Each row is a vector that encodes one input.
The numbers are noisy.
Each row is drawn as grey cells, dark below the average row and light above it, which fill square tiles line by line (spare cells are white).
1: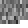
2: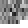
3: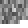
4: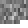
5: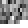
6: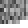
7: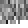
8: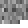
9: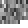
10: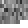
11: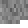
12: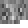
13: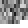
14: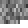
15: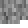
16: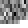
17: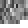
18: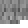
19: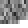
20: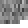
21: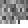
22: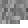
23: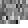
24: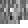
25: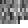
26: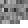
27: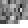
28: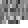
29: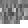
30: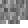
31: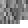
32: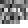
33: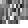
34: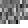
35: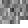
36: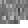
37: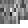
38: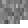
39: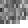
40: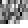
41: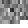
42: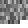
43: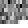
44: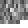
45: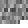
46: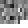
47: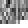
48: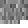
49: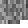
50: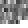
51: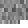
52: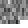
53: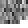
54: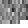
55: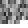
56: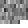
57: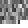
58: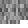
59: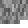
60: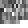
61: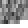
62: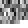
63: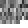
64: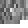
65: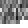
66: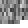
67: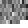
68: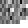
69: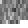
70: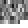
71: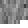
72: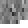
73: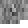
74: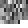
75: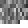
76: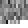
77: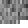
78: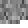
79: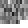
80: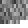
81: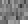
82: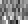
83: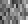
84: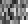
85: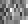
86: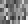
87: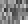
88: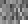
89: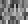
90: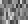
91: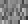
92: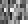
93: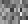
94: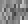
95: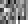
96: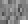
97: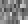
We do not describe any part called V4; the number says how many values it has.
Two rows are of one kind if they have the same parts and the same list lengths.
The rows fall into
2 kinds.
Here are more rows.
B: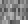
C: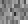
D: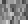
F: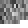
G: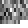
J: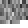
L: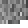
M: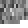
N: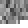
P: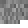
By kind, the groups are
B, C, D, J, L, N, P
F, G, M

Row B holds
a point on an 8-point line and a value of V4.
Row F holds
a point on a 6-point line.
